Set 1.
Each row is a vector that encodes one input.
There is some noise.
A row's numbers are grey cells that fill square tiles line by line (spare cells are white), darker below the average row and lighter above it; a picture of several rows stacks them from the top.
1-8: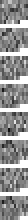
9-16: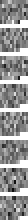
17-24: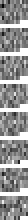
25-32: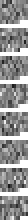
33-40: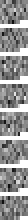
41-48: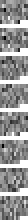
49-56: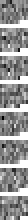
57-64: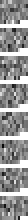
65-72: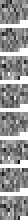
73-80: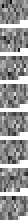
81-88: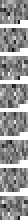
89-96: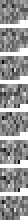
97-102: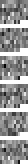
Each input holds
either a point on a 6-point circle and a true/false value, or a point on an 8-point line.
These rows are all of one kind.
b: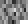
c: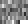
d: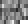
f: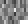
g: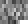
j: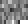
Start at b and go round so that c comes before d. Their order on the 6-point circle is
b, f, c, j, d, g.
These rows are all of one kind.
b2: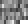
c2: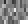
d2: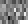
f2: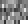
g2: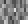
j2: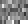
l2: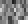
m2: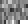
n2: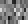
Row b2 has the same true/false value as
f2, j2 and m2.
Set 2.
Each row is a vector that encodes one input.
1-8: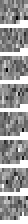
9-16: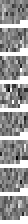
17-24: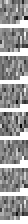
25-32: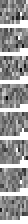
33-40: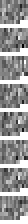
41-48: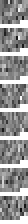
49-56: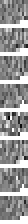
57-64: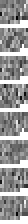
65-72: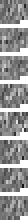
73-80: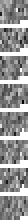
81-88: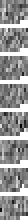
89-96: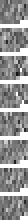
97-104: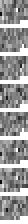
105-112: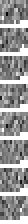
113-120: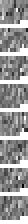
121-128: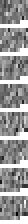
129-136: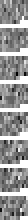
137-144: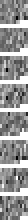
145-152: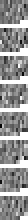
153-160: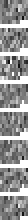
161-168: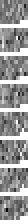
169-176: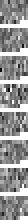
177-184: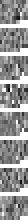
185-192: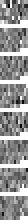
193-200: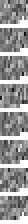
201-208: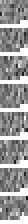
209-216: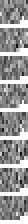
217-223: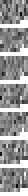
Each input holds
a list of up to three points on a 5-point line.
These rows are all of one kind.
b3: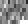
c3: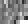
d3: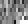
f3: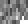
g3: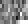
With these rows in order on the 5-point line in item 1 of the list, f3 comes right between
b3 and d3.
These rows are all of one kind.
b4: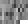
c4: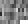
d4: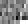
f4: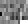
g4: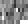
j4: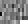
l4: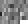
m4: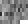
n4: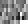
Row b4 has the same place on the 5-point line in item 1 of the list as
g4 and m4.
